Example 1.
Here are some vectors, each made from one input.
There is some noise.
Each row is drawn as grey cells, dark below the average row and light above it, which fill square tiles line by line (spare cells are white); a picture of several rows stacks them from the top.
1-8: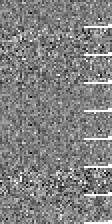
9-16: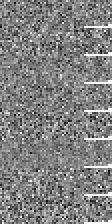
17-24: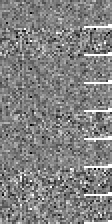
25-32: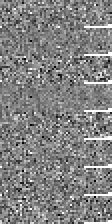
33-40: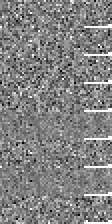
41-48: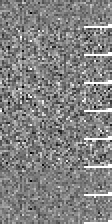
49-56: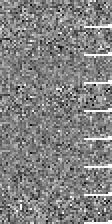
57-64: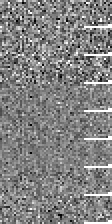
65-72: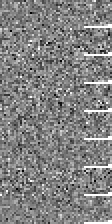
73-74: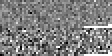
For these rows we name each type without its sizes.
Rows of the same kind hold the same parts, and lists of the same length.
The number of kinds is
3.
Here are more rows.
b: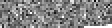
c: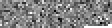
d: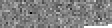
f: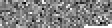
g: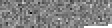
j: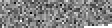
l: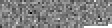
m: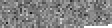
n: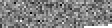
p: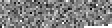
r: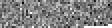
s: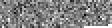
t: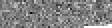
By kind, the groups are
b, c, f, r
d, g, l, m, s, t
j, n, p

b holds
a point on each of two lines.
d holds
a node of a tree.
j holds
a fixed value.
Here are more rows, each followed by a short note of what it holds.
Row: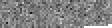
a node of a tree
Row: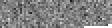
a node of a tree
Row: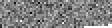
a fixed value
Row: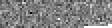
a node of a tree
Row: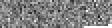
a node of a tree
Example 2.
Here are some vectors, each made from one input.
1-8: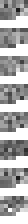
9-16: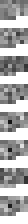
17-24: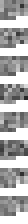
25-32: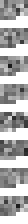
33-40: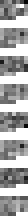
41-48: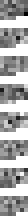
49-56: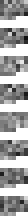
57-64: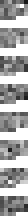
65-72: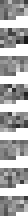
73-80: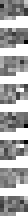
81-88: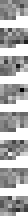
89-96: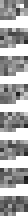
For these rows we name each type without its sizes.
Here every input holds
either a label, or a node of a tree.
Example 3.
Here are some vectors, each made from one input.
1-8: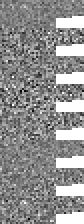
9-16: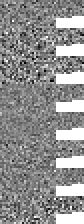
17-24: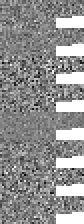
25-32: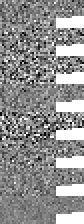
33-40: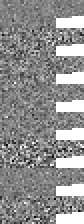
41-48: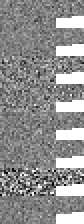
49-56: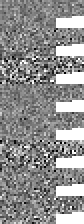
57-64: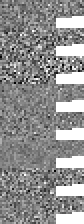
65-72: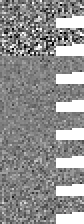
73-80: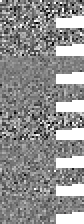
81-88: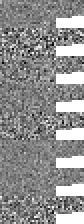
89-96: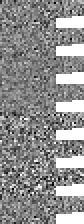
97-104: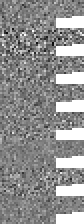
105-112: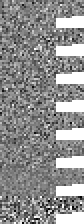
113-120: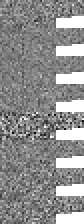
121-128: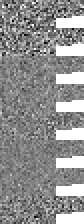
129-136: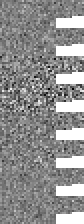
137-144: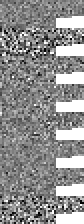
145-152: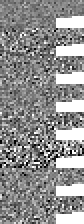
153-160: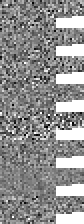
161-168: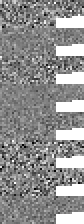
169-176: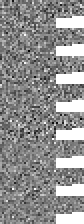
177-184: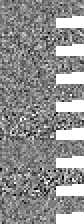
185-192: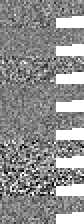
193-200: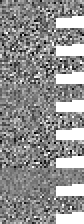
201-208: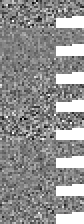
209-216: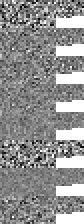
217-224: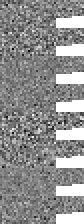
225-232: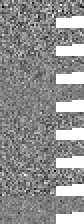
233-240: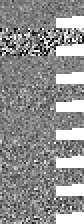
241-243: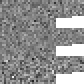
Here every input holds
either a point on a 13-point circle, or a point on a 16-point circle, or a fixed value.
